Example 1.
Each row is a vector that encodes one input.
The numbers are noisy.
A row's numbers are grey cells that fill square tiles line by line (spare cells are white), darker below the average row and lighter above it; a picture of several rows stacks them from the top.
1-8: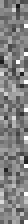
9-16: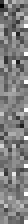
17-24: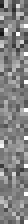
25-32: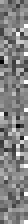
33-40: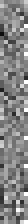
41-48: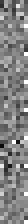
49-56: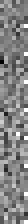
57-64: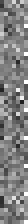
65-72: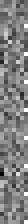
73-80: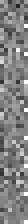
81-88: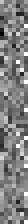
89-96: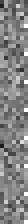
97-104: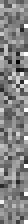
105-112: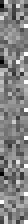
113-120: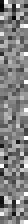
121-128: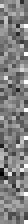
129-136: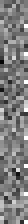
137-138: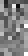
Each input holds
either one of 10 labels, or a point on a 5-point line and a true/false value.
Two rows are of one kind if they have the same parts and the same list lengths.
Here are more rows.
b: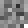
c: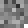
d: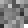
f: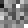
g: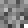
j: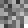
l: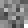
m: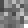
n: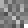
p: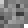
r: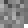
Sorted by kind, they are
b, c, d, g, l, n, p, r
f, j, m

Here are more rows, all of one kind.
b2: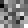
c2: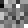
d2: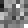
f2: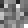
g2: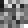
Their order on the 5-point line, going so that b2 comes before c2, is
f2, b2, c2, g2, d2.
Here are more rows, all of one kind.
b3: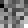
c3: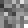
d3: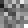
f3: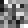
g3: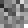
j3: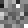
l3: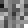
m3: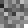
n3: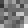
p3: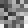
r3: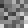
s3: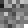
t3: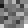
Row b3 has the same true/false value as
j3 and l3.
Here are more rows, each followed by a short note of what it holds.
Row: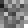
a point on a 5-point line and a true/false value
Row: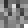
one of 10 labels
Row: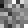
a point on a 5-point line and a true/false value
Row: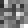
a point on a 5-point line and a true/false value
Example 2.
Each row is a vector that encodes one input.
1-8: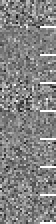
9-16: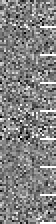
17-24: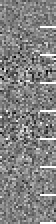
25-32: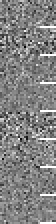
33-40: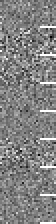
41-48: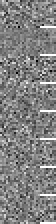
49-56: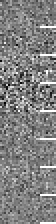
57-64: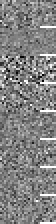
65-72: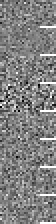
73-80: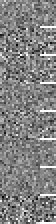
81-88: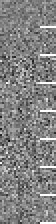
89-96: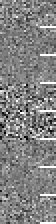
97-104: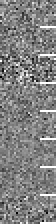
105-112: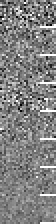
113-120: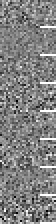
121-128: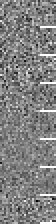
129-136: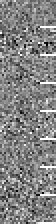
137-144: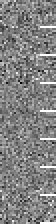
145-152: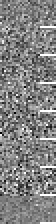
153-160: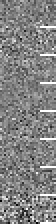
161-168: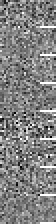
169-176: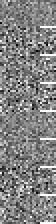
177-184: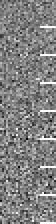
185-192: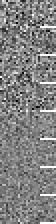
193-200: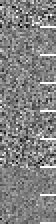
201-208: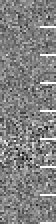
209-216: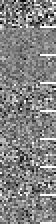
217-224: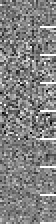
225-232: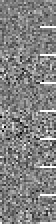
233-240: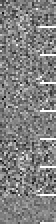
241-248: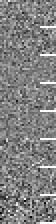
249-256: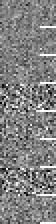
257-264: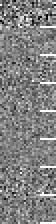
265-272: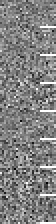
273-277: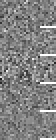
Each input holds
a point on a 19-point circle and one of 4 labels, together with either a fixed value, or three true/false values.
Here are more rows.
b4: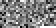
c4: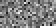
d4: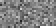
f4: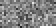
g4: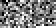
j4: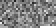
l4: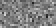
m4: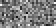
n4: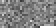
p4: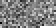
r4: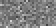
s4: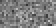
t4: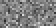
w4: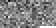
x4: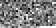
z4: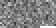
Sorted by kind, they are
b4, c4, f4, g4, j4, m4, r4, x4
d4, l4, n4, p4, s4, t4, w4, z4

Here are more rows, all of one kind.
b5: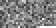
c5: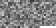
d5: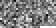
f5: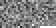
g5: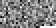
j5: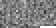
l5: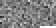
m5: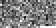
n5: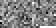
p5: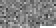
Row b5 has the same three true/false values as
c5 and g5.
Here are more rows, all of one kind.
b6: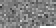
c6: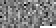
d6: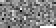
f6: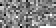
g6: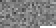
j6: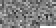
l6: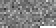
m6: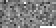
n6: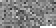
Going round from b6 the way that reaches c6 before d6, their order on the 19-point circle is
b6, j6, n6, c6, m6, d6, l6, g6, f6.
